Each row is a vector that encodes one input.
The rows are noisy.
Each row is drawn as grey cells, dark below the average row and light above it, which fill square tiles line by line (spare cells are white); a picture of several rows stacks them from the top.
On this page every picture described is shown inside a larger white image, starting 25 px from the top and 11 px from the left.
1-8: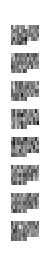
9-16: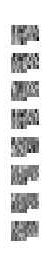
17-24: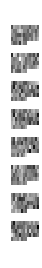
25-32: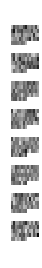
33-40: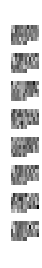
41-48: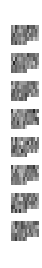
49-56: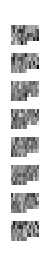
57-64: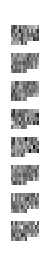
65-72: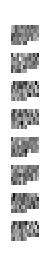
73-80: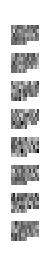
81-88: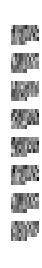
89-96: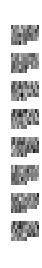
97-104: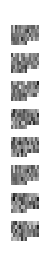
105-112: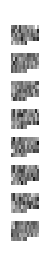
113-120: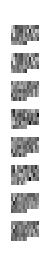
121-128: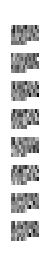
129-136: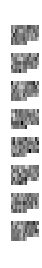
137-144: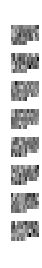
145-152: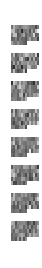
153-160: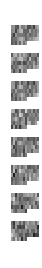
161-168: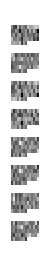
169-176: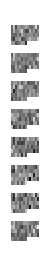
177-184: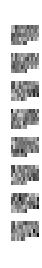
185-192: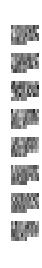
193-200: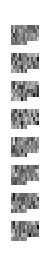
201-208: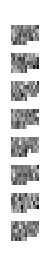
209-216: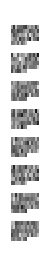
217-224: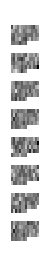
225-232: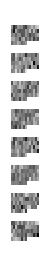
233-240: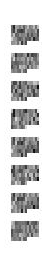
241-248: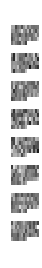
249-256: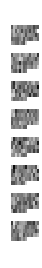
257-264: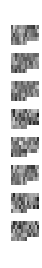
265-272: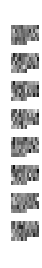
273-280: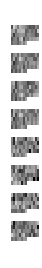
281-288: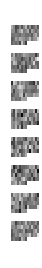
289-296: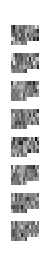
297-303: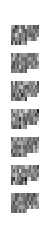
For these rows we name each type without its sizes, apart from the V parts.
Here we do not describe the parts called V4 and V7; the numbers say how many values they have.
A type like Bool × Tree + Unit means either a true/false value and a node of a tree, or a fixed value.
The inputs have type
(Bool × V4 + Line) × V7.
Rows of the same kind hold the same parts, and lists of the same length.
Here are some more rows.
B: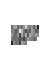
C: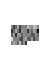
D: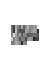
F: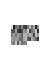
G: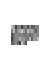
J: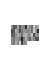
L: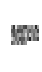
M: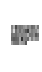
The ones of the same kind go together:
B, G, M
C, D, F, J, L

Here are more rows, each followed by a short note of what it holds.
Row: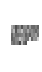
a point on a line and a value of V7
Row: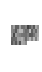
a point on a line and a value of V7
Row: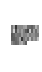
a point on a line and a value of V7
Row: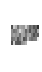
a point on a line and a value of V7
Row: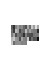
a true/false value, a value of V4 and a value of V7
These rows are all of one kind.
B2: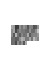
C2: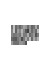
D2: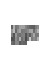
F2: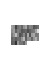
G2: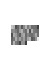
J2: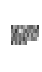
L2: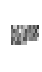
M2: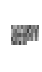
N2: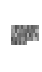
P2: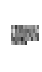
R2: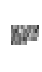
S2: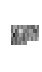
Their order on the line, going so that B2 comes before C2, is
P2, F2, N2, B2, C2, D2, M2, S2, J2, R2, L2, G2.
